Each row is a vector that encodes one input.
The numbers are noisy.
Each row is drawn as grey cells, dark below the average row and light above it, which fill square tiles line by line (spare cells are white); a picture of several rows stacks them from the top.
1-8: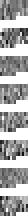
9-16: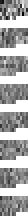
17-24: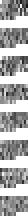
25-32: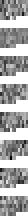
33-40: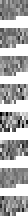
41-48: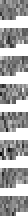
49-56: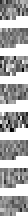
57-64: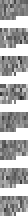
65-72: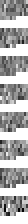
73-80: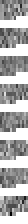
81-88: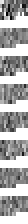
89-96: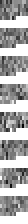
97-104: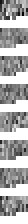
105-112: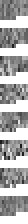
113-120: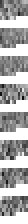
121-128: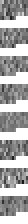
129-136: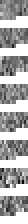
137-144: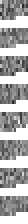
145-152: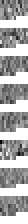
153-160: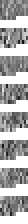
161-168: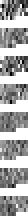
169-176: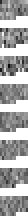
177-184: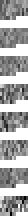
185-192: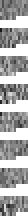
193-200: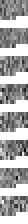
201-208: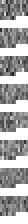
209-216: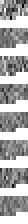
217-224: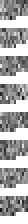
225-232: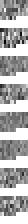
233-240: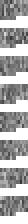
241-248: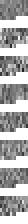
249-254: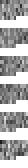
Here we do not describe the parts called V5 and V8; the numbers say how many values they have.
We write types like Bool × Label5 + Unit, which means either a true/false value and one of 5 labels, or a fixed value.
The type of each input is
Bool × V5 + Line9 + List2(Line6 × V8).
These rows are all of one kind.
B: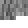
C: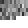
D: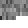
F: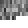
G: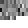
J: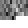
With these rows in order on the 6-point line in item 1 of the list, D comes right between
B and F.
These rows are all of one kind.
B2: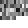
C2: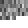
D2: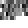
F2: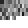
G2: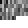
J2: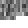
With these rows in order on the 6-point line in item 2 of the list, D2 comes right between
C2 and J2.
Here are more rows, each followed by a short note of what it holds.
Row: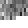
a true/false value and a value of V5
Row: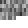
a true/false value and a value of V5
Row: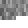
a list of one item
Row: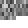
the empty list
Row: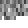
a point on a 9-point line
